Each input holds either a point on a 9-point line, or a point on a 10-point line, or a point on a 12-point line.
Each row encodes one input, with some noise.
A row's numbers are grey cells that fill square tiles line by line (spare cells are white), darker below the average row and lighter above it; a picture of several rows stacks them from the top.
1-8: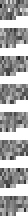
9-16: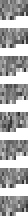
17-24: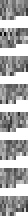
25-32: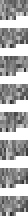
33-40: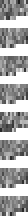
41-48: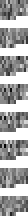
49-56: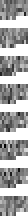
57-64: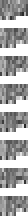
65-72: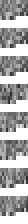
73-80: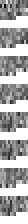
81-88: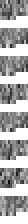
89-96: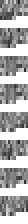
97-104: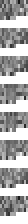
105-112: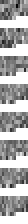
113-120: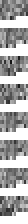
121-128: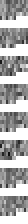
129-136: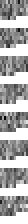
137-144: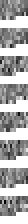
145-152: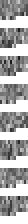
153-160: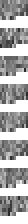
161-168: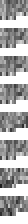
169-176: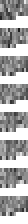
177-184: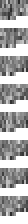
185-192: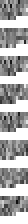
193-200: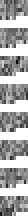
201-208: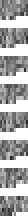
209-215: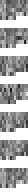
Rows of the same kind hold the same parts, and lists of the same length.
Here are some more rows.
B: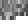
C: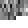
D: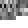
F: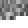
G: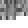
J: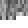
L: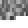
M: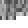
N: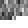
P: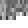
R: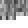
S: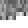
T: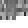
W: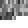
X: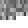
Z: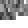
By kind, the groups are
B, F, L
C, D, N, W, Z
G, J, M, P, R, S, T, X

